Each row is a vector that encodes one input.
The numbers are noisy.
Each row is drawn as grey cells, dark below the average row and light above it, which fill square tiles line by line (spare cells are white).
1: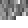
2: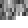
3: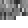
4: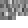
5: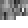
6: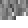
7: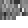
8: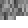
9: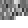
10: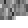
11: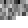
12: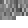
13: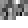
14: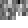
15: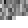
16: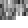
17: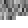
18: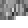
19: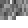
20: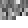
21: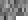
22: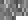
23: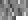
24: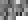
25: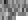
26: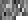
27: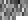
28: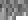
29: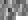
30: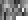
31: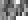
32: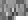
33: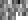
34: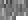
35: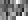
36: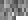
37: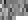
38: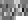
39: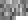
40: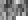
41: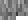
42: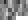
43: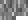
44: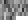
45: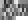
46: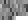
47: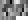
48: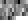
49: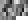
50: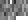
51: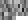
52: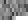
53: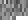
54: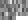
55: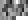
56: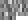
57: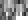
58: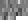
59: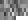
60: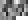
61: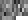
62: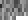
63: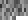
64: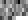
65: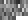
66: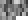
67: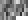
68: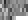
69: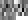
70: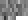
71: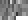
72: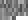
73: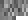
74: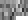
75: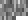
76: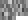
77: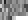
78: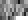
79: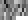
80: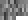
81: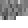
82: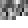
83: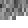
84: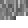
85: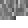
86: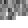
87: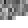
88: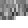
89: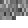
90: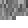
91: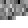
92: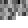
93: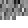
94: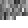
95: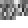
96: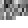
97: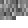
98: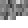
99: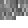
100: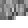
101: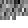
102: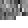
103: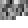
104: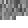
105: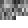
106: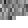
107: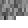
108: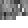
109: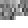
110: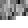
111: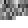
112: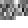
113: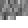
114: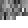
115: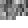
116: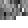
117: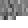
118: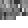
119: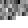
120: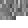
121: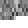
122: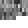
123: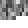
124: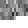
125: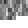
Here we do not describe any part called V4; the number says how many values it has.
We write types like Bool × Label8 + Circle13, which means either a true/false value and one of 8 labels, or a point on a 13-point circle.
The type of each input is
(Bool × V4 + Circle6) × Line6.
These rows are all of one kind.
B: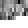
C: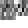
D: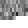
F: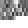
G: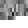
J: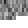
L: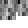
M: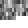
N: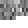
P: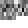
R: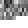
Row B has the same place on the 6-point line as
L and M.
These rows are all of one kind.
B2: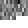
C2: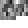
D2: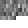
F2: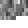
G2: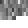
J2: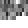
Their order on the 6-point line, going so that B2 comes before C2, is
B2, D2, G2, F2, J2, C2.
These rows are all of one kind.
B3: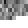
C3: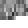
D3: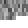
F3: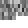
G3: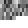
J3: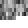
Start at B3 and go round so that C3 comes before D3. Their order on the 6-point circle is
B3, G3, C3, J3, F3, D3.
